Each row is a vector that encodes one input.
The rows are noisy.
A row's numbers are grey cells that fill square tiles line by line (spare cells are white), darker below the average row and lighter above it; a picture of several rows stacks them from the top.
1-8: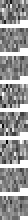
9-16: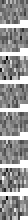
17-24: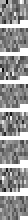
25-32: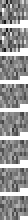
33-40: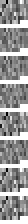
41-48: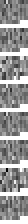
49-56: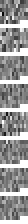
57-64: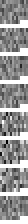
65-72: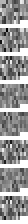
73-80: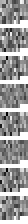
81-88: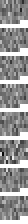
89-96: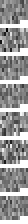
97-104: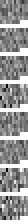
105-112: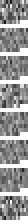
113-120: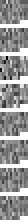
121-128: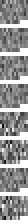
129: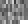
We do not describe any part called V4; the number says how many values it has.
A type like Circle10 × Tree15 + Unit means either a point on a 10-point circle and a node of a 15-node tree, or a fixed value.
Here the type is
Line5 + List2(Bool × V4).
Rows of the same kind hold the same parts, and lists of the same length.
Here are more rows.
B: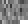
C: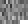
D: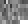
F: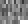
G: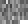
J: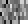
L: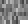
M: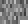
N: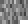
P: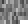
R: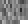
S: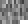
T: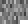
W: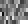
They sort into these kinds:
B, C, D, F, G, R, S
J
L, M, N, P, T
W

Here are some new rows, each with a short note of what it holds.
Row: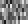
a point on a 5-point line
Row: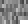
a list of one item
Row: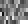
the empty list
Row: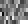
the empty list
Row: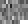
a list of two items
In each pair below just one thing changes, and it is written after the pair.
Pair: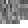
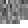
the value of V4 in item 2 of the list
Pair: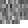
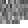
the value of V4 in item 1 of the list
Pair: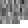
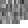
the true/false value in item 2 of the list
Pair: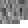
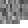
the value of V4 in item 1 of the list
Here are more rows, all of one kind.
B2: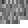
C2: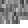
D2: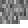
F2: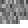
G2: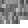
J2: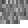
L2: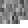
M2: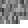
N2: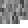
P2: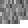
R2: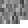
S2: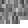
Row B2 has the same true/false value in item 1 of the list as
D2, F2, J2 and P2.
